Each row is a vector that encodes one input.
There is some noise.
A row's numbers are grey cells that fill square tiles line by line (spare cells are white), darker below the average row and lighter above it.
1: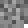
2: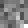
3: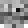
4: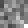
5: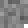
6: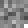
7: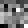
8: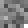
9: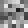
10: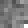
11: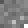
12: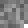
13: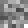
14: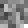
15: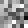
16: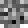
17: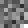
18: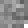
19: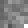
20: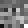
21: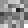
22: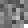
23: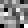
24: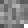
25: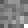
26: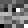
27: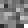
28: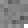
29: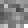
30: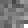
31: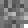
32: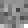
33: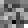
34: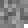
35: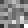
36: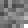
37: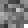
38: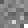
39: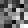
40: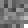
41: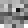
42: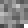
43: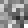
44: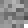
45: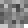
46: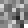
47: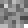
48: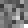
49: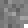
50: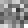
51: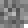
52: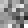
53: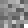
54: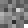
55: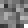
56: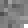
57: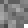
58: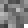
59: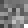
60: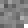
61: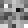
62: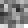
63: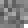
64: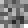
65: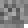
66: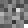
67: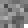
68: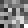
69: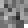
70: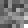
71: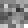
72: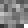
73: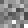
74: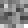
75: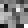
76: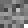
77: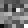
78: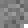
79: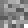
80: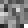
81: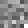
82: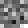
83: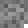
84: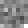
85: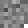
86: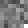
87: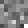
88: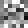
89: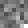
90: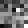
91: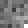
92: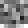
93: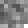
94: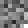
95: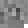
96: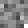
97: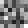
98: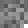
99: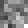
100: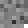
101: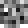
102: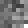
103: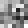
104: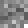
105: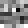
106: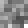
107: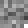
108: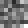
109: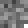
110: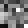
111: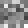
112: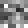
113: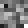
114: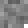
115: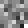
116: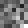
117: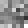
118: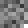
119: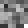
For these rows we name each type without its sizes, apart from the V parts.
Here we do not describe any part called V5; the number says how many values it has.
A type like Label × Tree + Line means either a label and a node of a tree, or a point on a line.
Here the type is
Bool × (Line + V5).
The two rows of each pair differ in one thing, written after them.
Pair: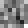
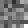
the place on the line
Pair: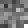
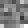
the true/false value
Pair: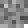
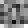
the true/false value
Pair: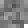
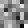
the place on the line
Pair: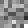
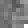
the true/false value
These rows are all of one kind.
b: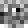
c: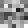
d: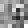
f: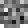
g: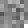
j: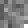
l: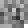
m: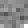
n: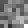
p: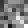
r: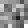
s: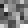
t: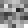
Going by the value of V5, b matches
j, l, n and s.
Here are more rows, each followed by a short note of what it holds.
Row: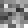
a point on a line and a true/false value
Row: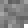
a point on a line and a true/false value
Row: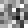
a point on a line and a true/false value
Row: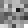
a true/false value and a value of V5
